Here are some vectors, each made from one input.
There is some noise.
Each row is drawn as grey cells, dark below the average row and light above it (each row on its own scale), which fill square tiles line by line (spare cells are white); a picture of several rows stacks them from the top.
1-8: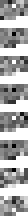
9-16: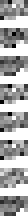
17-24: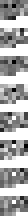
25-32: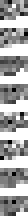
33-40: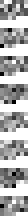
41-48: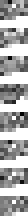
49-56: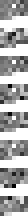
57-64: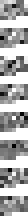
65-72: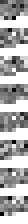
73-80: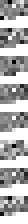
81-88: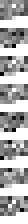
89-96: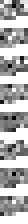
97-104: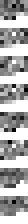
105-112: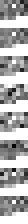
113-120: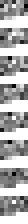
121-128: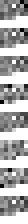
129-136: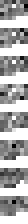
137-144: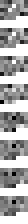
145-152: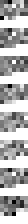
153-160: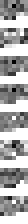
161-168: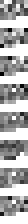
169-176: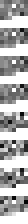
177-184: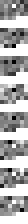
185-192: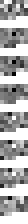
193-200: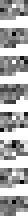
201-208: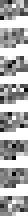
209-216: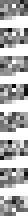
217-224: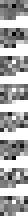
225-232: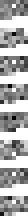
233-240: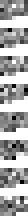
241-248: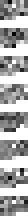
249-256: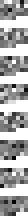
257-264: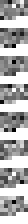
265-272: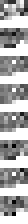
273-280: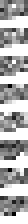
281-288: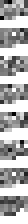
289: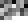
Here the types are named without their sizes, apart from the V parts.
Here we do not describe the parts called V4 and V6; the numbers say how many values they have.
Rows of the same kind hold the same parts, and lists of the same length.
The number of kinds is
3.
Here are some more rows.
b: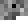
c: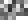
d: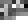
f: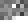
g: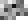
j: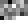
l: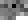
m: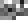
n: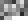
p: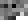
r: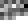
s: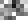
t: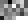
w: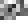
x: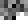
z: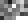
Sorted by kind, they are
b, l, p, x
c, g, m, s, w
d, f, j, n, r, t, z

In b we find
a value of V6.
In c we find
a true/false value and a value of V4.
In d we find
a point on a circle.
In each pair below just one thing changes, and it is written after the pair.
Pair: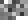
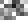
the true/false value
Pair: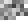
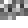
the true/false value
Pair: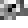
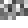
the value of V4
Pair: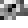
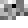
the true/false value
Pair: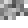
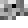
the value of V4
